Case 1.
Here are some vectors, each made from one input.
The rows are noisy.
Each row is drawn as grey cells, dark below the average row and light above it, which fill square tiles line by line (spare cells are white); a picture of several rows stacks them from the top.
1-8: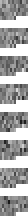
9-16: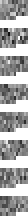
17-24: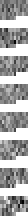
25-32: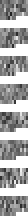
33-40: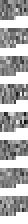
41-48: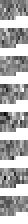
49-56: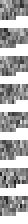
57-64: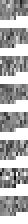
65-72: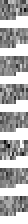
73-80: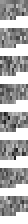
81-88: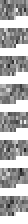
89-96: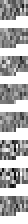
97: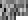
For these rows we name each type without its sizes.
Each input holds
a list of points on a line.
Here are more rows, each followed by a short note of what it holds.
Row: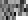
a list of two items
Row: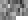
a list of one item
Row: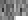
a list of two items
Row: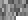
a list of one item
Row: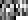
the empty list
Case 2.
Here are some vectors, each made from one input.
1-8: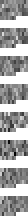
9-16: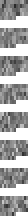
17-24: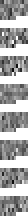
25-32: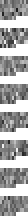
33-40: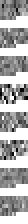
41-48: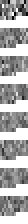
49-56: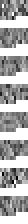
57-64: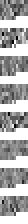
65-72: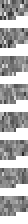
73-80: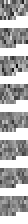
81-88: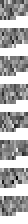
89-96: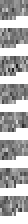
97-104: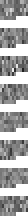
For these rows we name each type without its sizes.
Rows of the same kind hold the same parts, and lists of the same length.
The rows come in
2 kinds.
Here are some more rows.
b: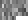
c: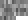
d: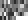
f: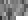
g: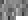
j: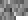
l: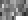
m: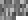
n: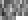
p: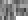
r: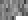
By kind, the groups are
b, c, d, f, g, j, l, p, r
m, n

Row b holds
a point on a line.
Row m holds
a point on a circle.
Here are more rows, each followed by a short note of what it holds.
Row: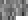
a point on a line
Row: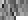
a point on a circle
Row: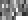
a point on a line
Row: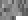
a point on a line
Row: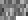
a point on a circle
